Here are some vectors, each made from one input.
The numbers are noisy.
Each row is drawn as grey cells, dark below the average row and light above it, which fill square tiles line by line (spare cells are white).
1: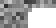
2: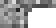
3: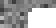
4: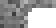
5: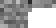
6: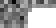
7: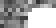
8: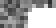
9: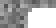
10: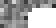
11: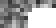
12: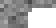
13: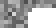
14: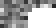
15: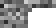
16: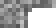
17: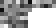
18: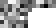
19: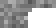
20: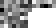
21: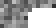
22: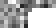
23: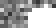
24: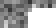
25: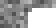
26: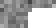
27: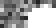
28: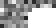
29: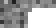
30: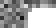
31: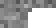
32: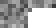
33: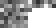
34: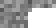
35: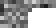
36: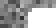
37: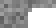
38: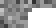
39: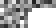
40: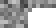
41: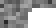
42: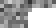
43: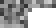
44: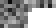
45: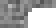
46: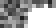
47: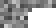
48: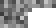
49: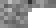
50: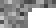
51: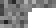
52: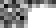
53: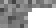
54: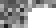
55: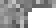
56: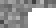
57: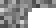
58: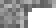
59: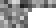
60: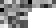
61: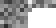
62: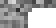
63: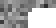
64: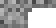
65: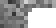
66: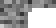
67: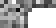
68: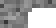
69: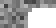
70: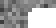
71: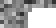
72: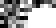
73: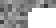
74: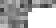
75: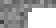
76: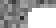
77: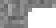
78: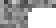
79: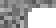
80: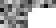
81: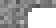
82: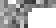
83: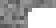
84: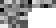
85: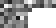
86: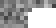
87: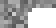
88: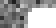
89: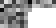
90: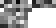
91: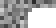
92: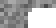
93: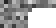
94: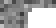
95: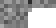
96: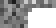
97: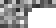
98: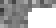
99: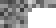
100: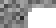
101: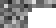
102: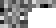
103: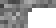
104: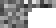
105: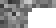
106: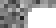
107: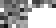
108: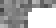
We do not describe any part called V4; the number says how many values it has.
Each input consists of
either a true/false value and a value of V4, or a list of up to three points on a 5-point line.
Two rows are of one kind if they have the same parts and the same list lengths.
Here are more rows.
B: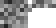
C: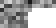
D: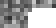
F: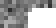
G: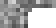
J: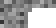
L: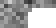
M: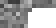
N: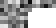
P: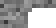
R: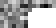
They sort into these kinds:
B, D
C, G, L, R
F
J, M, P
N

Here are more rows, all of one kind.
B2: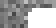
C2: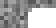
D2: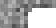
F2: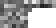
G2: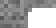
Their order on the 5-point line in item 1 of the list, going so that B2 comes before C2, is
B2, G2, D2, F2, C2.
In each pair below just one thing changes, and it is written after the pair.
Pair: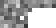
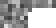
the value of V4
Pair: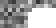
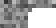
the value of V4
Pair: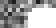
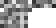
the true/false value
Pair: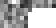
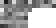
the true/false value
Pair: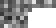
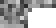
the value of V4
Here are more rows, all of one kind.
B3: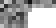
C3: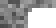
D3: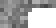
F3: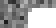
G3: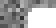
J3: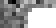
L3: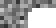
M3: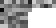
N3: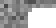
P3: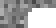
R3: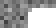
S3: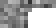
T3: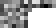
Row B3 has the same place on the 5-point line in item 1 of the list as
N3 and P3.
